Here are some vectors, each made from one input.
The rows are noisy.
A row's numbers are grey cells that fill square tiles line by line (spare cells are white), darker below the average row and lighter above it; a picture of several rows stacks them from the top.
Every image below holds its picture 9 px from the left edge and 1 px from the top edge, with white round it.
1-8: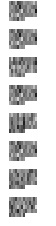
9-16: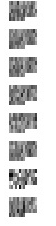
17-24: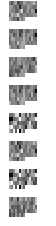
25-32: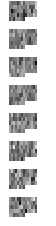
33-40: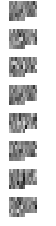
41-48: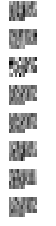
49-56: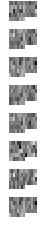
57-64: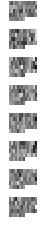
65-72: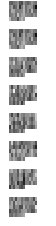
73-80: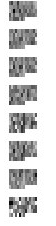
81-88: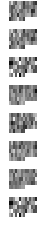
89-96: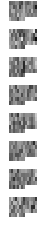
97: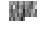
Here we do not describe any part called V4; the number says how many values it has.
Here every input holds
a list of up to two items, each a true/false value and a value of V4.
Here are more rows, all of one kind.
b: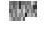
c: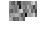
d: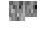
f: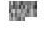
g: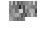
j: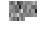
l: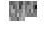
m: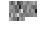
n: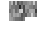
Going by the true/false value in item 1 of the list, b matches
d, f and l.
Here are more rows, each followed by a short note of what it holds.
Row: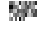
the empty list
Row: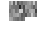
a list of one item
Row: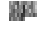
a list of two items
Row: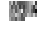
a list of one item
